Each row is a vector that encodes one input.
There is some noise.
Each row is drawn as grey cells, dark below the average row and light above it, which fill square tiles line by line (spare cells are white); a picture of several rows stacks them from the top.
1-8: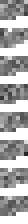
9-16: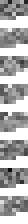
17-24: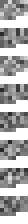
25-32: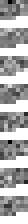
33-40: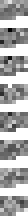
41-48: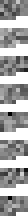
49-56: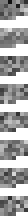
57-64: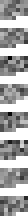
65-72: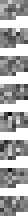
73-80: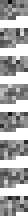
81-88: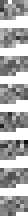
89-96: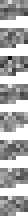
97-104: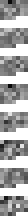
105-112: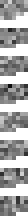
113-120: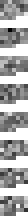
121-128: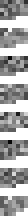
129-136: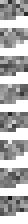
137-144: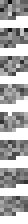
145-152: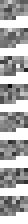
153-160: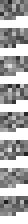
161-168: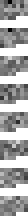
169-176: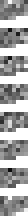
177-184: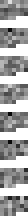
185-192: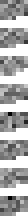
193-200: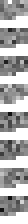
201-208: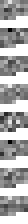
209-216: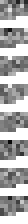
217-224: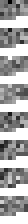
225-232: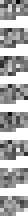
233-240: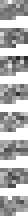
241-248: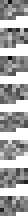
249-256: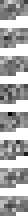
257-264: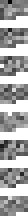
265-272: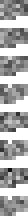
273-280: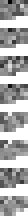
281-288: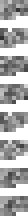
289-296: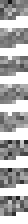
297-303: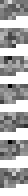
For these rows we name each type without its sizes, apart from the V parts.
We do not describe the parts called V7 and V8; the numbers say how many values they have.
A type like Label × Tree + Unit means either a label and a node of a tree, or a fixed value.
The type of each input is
(Label + Line) × Line + List(V7) × V8.
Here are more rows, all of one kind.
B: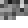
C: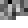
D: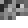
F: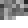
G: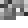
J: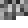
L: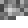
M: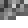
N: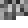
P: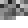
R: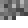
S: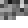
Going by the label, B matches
J, N, R and S.
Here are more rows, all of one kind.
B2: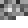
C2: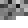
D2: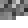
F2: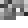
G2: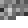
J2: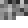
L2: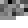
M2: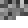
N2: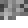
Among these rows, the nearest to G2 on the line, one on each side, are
J2 and N2.
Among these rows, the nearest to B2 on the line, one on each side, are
F2 and N2.
